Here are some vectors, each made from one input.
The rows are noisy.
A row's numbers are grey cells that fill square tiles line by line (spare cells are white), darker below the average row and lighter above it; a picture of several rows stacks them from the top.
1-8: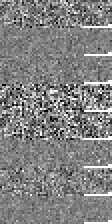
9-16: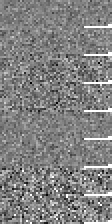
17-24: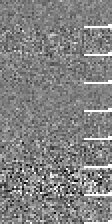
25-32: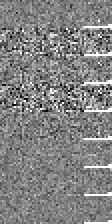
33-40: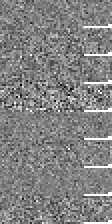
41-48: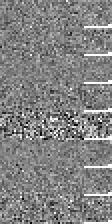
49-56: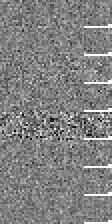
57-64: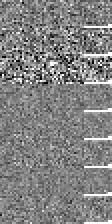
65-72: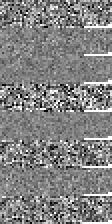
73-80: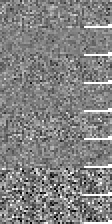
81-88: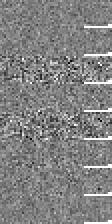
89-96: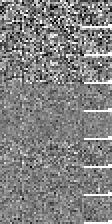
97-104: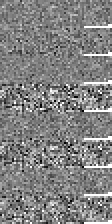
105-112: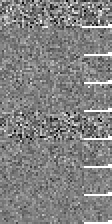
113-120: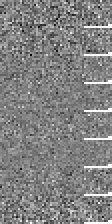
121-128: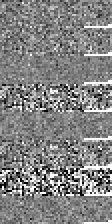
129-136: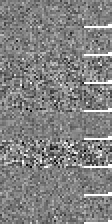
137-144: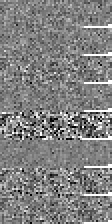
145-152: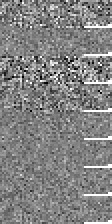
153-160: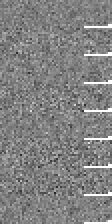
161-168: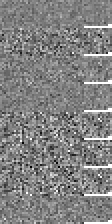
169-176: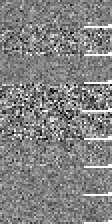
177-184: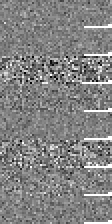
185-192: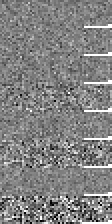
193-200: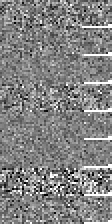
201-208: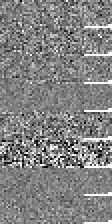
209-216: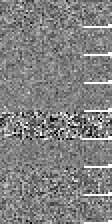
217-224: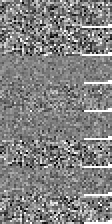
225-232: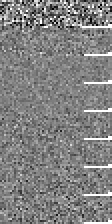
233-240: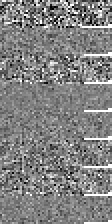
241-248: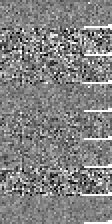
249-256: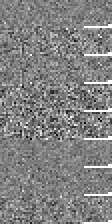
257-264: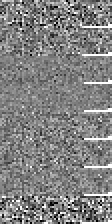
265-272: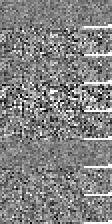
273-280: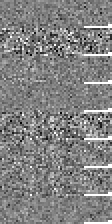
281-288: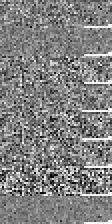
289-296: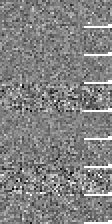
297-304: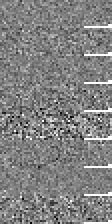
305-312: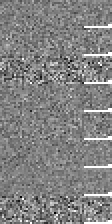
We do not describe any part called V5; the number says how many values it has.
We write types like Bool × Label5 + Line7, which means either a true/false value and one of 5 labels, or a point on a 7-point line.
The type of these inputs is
Bool × (Tree10 + Unit) + (Circle9 + Tree11) × V5.
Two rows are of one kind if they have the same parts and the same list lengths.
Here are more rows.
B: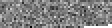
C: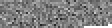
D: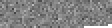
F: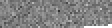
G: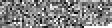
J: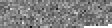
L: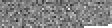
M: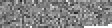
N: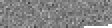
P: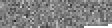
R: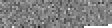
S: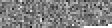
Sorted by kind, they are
B, F, G, M, N
C, P, S
D, J
L, R

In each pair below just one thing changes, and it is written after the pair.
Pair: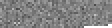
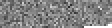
the node of the tree
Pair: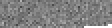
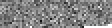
the node of the tree
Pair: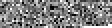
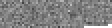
the node of the tree
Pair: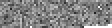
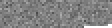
the value of V5
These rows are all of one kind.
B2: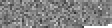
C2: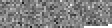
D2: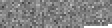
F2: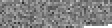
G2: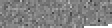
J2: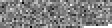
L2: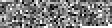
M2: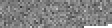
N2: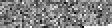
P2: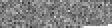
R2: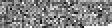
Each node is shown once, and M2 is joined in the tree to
G2, L2 and P2.
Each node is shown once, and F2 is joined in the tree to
B2.
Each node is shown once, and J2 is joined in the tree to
B2, D2 and P2.
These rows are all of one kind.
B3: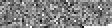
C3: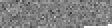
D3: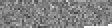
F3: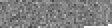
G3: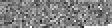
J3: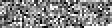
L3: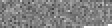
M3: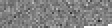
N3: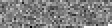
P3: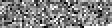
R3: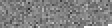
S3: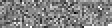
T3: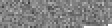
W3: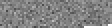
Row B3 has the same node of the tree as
G3, P3 and W3.
